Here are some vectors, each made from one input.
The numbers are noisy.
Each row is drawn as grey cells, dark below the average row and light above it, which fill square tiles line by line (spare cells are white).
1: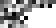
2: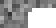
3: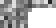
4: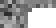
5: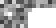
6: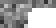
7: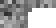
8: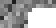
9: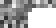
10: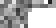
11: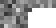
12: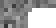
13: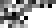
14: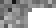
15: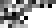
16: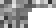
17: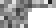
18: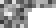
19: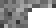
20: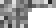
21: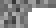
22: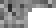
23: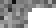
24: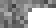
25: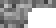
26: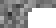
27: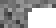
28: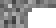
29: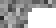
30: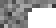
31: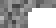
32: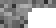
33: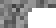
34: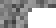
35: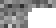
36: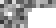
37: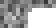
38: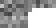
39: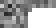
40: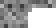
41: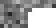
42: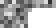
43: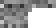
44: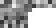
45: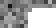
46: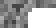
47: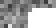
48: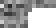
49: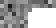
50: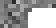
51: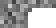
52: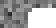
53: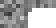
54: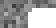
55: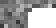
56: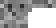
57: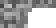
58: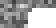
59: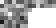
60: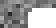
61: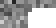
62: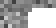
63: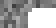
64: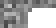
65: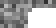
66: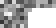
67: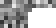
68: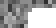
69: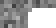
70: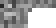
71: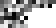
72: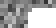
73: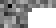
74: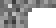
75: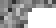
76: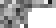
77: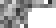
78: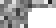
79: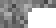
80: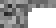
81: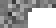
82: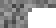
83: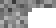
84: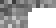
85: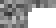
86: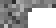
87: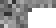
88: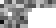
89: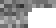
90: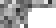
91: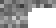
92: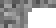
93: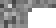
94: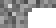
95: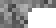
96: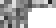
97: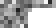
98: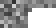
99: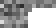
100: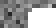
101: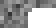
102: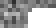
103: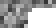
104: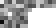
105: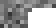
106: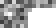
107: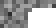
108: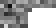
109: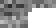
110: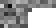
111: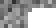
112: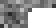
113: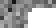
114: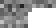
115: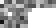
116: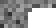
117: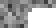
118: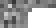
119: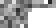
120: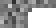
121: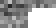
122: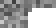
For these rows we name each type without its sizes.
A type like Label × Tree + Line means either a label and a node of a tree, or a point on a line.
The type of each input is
List(Line).
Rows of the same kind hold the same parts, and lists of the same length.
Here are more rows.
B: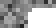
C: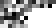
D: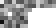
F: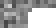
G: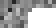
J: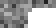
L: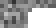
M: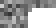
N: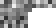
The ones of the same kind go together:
B, G, M
C
D, N
F, J, L

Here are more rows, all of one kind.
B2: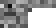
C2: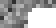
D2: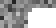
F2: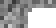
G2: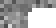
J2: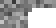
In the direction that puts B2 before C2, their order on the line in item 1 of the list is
B2, J2, G2, F2, D2, C2.
